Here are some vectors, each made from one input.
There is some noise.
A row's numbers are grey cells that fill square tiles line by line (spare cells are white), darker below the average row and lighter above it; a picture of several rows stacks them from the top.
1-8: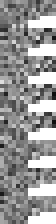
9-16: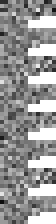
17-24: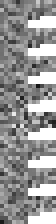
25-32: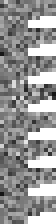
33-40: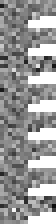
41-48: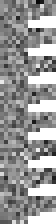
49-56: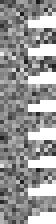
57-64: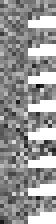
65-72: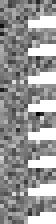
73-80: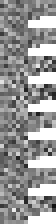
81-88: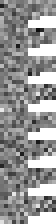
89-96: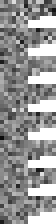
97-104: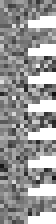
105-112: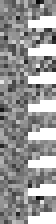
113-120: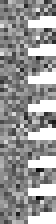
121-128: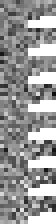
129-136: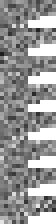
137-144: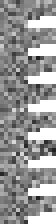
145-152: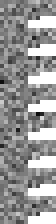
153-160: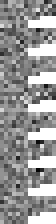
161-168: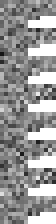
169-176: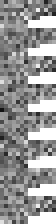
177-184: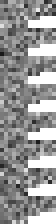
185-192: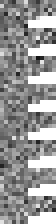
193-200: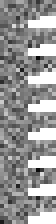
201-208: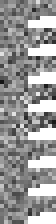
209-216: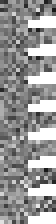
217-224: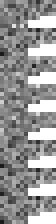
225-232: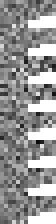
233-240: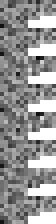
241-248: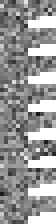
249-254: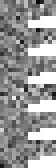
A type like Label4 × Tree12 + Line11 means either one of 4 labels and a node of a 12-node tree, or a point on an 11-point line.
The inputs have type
Bool × Circle6 + Circle5.
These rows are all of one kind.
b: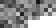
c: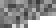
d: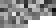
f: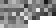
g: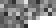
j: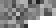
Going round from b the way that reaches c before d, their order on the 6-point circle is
b, g, j, f, c, d.
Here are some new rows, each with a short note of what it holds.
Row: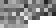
a point on a 6-point circle and a true/false value
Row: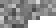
a point on a 5-point circle
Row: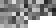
a point on a 6-point circle and a true/false value
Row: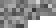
a point on a 5-point circle
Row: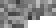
a point on a 5-point circle
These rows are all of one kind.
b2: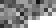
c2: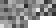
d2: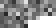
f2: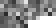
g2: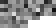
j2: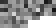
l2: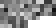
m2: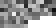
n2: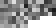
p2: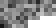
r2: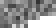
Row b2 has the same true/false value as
d2, f2, p2 and r2.
